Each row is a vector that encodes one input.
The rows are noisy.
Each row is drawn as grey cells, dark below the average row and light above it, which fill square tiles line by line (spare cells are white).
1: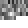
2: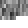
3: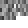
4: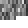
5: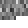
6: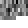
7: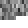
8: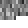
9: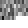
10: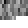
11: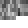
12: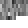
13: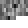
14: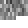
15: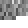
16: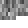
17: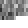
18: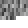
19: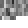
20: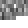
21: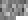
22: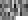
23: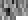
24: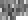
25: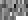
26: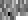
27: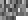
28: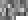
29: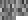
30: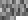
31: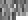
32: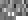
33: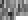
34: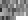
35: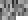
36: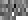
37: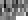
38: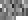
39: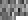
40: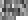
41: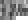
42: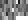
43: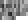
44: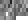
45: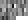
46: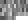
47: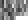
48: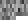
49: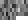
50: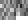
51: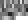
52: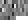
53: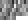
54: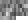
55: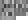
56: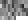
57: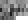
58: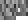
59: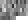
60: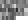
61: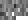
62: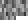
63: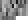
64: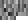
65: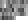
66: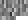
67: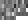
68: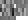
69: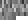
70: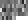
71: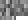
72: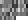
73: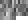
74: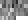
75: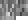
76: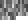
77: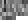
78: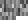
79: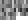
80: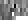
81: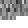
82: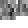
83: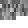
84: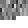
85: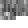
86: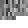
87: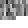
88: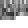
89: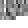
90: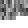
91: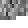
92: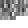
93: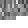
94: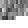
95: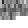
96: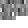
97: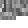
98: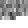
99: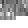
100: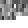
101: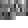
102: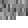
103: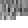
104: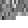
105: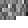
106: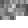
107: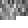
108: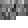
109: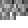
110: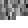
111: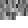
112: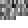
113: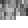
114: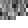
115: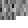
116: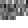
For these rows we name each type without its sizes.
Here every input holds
two labels, together with either a label, or a point on a line.
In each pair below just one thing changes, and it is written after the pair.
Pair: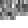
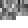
the place on the line
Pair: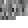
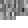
one of the two labels
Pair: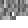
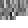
the place on the line
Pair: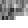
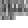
one of the two labels
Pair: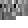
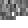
one of the two labels
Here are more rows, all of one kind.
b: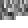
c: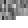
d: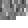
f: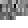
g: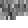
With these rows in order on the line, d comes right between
c and g.
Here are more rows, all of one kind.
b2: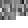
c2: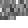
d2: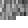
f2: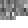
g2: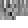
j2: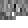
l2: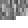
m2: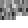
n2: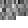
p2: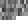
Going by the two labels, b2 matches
d2 and n2.
